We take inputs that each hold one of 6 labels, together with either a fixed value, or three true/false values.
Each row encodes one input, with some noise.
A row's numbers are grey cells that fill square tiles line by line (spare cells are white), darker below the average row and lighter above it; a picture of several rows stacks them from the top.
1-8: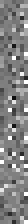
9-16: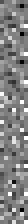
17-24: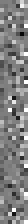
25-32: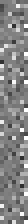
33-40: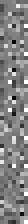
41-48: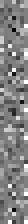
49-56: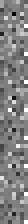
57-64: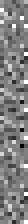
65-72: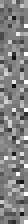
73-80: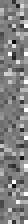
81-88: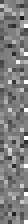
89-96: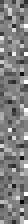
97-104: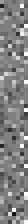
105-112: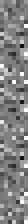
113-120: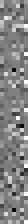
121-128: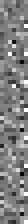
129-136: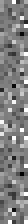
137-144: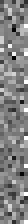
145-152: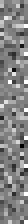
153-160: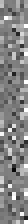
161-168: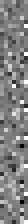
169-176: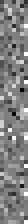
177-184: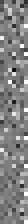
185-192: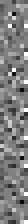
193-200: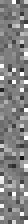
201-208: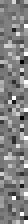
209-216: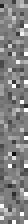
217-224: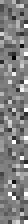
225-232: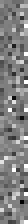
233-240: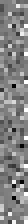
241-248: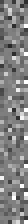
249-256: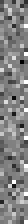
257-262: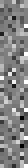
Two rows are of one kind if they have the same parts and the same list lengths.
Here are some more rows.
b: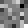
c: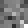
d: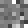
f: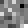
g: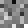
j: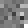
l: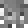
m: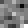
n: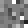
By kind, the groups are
b, c, f, m
d, g, j, l, n

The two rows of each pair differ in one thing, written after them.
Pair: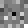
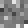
one of the three true/false values
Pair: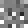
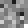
the label
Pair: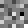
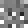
the label
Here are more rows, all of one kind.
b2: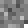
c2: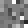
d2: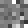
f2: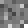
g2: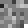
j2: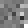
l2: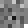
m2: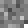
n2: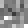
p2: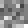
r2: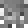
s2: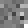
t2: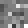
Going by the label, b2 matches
c2 and m2.
